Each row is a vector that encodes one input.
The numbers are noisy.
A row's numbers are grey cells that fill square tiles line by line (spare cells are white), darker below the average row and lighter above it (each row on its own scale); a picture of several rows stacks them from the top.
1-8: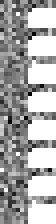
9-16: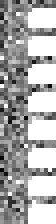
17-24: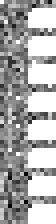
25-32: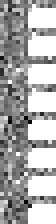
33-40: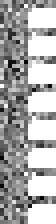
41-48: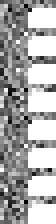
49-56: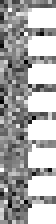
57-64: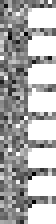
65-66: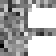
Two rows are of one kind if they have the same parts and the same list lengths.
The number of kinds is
3.
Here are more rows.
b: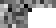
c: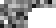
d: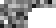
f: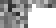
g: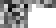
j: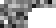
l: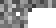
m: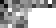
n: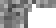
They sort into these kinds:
b, f, g, n
c, d, j
l, m

